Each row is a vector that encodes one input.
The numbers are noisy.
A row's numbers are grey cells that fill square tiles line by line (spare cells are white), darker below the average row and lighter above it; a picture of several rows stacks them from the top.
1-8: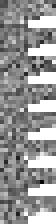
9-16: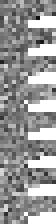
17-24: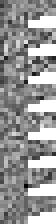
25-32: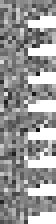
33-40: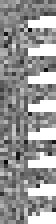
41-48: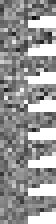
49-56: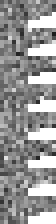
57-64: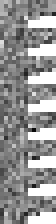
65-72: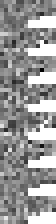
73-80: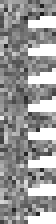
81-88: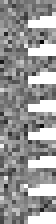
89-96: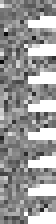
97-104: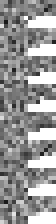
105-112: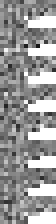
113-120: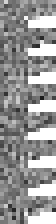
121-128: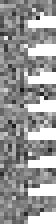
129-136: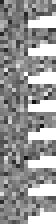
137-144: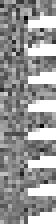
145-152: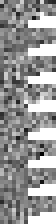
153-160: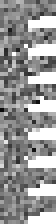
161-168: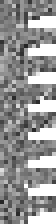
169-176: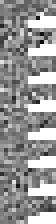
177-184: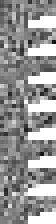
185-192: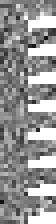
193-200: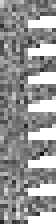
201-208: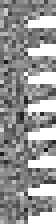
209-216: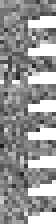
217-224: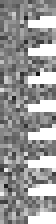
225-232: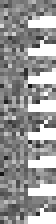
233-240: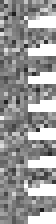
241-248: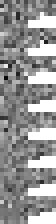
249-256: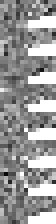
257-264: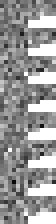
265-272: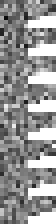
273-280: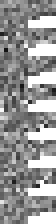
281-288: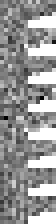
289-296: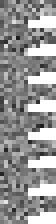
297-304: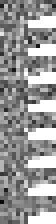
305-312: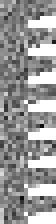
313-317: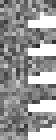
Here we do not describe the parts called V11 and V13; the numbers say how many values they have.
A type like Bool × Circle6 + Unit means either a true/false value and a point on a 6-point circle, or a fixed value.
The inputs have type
((Circle16 + Unit) × V11 + V13) × Line8.
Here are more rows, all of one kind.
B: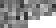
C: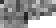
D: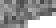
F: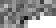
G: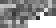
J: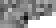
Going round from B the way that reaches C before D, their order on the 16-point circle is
B, F, J, G, C, D.
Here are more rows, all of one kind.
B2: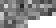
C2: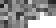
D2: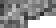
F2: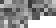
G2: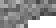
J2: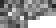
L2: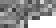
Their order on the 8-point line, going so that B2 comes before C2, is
F2, G2, B2, L2, D2, J2, C2.
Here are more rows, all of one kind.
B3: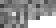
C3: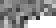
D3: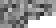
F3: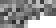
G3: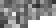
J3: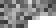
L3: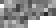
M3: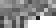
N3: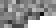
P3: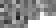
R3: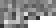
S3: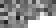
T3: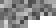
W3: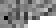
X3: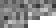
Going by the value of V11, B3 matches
F3, N3, P3 and S3.
